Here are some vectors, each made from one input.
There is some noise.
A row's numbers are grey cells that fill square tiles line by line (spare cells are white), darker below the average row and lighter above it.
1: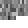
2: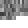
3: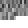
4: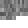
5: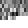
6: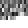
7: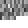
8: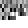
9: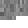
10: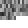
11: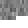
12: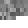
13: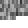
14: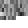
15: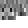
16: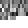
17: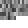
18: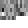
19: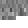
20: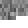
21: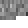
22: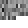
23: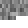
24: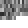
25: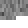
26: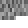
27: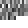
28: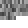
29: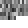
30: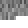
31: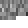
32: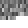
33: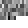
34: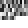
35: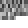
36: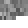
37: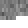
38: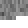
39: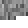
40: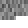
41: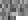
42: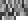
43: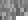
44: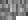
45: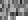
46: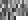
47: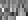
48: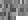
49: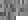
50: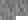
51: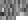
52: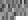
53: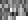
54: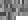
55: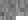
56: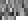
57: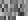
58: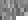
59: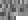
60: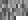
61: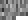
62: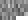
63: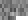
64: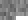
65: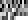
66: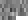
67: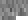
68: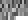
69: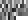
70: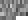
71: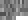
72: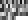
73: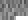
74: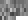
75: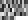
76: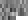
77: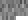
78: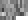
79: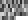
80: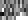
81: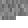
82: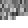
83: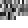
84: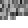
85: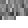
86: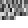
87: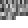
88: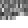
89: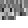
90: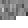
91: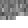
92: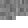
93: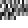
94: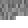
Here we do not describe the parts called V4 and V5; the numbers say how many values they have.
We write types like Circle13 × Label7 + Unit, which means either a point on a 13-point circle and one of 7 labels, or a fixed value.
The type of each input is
Bool × Line3 × Line3 × V4 + V5.
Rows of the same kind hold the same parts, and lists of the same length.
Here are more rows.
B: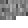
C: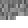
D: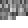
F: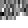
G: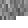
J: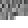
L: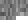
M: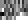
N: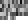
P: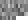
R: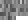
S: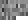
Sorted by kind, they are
B, D, G, N, P, S
C, F, J, L, M, R

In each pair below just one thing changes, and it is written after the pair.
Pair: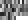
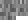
the place on one of the two 3-point lines
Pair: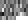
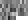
the true/false value
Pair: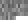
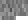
the place on one of the two 3-point lines
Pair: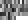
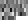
the value of V4
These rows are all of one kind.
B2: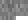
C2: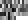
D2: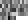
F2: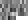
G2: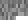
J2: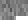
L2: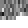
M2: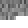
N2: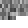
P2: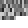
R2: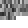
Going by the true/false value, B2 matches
F2 and J2.
